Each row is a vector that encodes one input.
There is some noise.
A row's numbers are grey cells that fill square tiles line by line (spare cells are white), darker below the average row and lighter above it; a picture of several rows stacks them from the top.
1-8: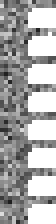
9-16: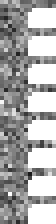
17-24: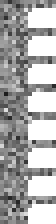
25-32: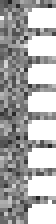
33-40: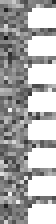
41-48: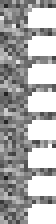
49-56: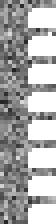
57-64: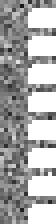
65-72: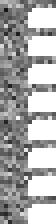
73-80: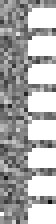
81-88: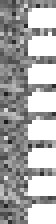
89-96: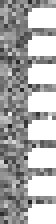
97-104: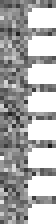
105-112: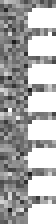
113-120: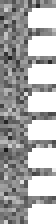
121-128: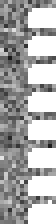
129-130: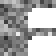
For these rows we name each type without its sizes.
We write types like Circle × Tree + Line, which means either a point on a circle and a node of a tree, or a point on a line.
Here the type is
(Bool × Bool × Bool × Bool + Unit) × Tree.
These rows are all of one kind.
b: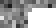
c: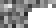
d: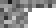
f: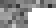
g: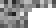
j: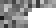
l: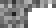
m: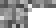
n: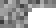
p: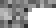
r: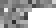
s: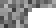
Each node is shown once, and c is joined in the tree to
l and n.
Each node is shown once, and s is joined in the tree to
d and f.
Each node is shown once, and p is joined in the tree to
f and n.
